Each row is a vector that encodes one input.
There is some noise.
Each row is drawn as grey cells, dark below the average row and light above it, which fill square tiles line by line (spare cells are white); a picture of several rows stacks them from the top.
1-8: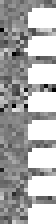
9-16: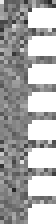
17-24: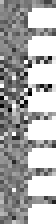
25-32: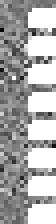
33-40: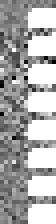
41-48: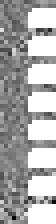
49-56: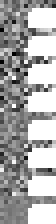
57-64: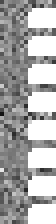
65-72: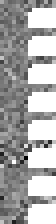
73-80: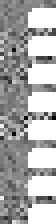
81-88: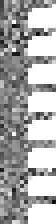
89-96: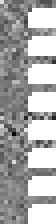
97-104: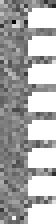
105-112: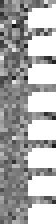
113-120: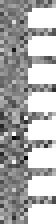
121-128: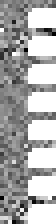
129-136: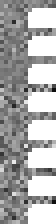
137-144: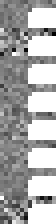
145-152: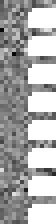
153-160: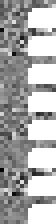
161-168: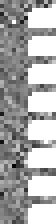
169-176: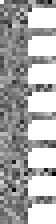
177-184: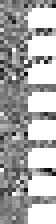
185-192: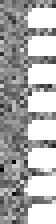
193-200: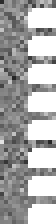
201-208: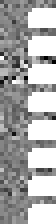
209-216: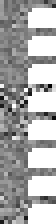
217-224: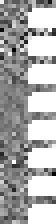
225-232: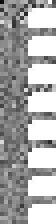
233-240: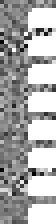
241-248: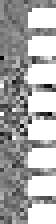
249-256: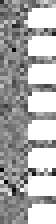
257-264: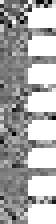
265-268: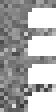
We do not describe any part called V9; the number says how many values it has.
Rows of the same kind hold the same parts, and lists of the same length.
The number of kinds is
2.
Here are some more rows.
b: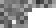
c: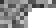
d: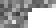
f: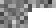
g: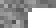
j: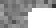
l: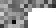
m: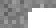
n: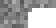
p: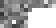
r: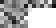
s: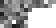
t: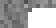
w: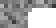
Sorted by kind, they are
b, f, j, m, n, p, r, s, t, w
c, d, g, l

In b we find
a node of a 15-node tree and a true/false value.
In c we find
a value of V9.
